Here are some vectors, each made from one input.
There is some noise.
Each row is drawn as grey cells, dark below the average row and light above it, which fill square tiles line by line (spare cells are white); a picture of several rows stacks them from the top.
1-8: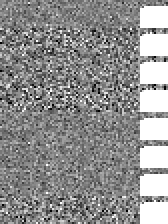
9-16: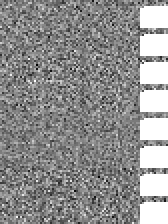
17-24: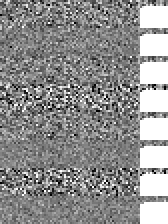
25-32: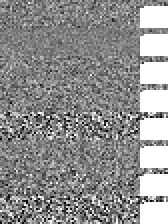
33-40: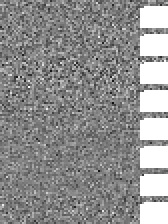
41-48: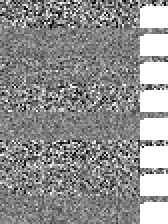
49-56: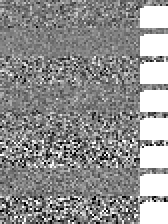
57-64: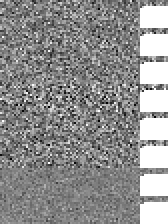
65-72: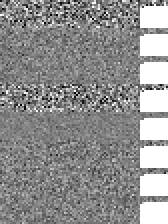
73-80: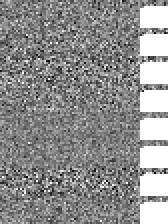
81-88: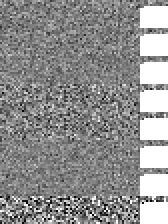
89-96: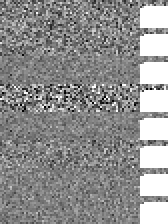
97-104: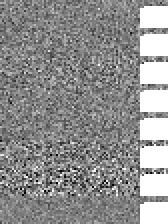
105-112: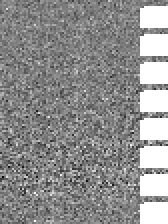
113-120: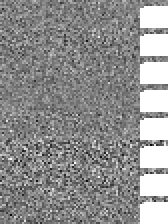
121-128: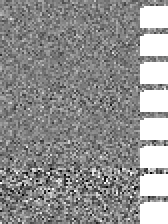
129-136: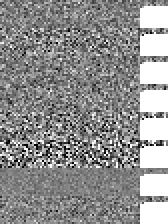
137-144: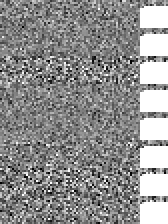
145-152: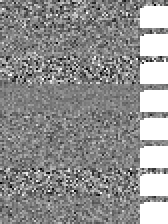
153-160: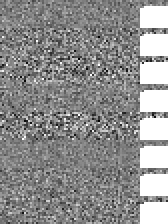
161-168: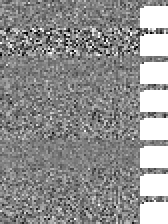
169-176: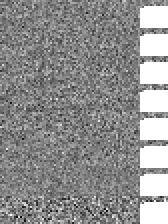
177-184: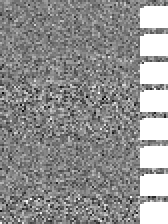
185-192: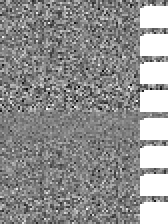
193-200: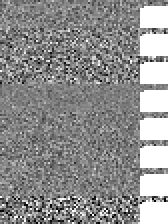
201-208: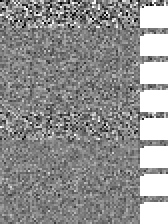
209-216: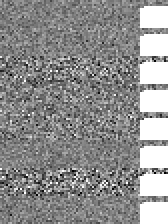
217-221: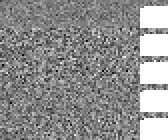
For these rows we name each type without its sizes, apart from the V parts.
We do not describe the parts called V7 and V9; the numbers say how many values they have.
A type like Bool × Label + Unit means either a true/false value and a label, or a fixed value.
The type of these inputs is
(Bool × Bool × Bool × (Line + V7) + V9) × Circle.
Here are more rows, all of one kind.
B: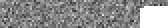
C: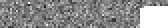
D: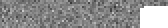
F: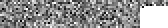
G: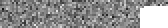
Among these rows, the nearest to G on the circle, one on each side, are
D and F.
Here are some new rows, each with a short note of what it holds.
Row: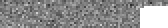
a point on a circle, a point on a line and three true/false values
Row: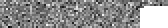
a point on a circle and a value of V9
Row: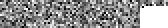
a point on a circle and a value of V9
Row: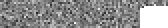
a point on a circle, three true/false values and a value of V7
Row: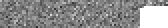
a point on a circle, a point on a line and three true/false values
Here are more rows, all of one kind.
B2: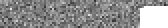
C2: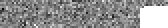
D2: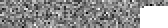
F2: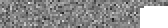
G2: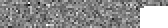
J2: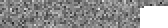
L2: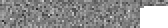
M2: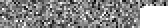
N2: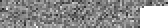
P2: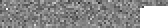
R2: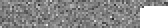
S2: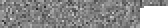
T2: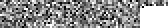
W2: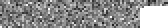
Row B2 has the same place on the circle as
C2, D2 and J2.
